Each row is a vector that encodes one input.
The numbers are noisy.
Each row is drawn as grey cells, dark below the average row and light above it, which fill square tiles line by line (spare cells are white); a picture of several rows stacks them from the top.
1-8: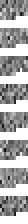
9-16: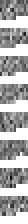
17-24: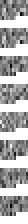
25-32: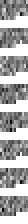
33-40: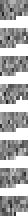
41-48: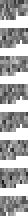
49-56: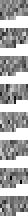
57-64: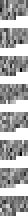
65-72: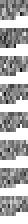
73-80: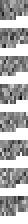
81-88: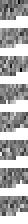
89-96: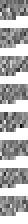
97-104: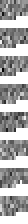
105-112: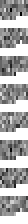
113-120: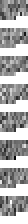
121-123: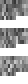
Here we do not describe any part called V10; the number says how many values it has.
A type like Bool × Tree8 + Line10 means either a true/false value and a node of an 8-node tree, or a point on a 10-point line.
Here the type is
(Bool × Bool × Bool + V10) × Label4.
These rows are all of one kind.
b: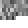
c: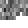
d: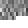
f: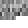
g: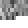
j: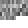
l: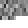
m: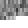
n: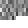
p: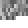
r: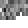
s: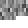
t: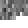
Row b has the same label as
g, l and p.
